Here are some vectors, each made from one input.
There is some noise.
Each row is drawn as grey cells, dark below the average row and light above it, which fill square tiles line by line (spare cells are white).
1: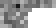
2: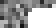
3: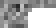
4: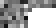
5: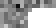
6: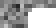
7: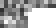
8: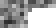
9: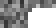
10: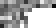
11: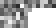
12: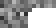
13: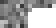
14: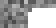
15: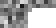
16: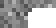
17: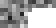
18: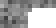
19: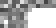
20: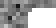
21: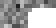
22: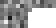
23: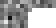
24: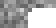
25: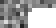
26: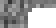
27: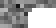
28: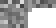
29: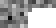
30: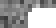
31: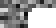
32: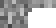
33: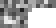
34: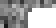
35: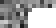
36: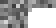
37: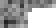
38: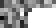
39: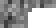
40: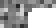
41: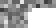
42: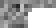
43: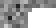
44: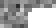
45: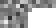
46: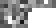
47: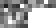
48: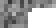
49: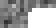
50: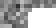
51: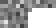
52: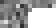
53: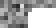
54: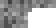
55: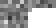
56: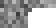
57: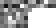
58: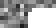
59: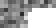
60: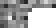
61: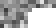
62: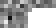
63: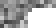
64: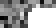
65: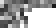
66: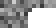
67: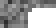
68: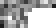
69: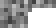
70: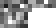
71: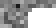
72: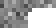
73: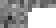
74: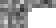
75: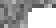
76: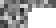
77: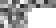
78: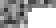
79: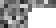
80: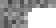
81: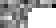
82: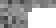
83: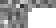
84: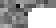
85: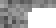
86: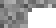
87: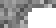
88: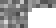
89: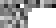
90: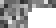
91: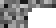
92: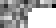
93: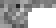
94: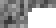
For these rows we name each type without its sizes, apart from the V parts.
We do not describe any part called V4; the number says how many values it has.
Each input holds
a value of V4, together with either a label and four true/false values, or a point on a line.
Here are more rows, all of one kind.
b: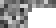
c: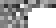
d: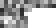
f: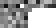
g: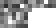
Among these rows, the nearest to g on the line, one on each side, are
b and d.
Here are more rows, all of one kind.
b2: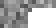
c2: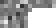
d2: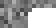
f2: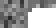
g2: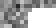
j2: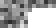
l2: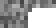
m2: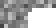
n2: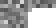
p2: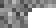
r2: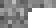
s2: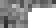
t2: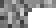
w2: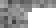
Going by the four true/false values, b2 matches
g2, j2, l2 and s2.
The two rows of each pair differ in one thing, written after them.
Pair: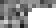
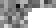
the value of V4
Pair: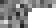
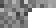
the value of V4
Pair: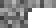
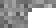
the label
